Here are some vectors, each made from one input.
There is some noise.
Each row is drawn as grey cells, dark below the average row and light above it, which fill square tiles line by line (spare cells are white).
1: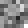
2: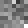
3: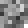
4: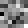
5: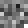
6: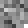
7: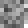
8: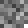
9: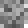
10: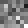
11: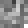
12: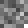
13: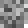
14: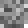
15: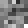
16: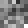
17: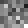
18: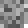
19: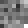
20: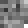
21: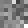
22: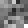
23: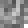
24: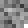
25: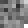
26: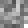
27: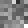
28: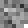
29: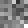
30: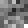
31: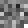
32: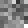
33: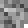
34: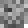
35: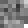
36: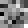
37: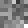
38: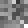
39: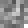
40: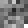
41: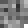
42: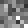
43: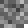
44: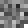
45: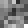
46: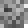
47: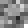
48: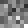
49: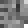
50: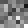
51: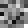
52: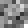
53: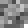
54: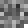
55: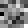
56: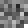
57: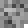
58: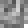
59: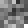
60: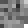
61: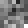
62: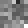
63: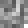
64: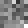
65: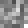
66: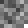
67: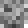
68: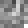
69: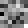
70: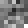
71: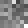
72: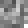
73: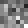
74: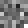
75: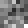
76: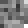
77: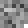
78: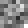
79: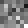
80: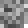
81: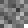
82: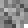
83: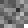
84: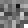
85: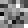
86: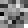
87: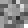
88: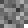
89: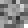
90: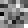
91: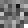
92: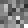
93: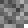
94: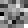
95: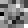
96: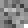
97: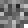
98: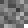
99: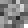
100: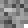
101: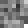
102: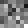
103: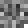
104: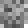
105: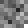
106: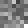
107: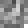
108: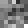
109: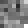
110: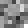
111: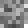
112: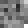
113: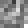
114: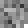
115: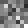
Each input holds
a point on an 11-point line.
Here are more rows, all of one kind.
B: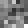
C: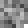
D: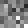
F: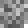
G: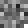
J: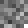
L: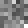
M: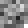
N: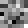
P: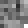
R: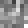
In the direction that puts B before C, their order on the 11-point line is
D, B, L, P, G, J, C, R, F, M, N.
